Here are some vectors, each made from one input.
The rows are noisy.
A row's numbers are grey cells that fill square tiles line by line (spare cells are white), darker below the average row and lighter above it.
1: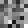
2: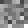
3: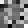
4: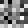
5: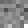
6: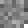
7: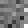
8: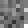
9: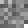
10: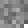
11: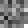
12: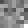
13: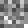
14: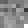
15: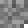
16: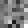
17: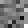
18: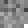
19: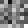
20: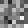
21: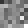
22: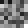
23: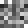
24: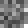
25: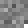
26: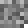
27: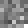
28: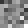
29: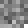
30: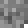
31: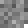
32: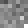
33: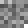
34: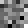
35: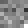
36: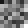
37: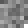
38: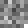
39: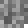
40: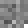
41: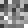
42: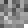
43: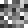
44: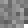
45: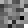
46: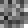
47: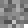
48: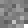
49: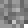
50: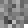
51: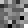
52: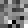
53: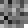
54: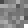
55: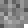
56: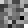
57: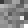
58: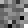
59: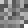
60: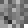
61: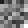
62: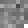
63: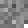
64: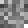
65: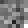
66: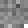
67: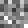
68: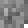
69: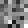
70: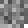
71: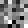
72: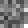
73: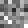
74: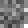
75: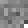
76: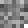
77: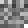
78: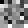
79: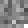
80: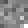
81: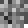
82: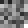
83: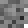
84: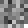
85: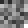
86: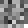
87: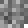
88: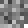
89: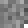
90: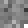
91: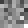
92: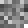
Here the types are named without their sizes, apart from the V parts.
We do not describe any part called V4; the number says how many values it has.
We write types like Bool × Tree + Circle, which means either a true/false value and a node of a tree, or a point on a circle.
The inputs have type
Bool × Circle × List(V4).
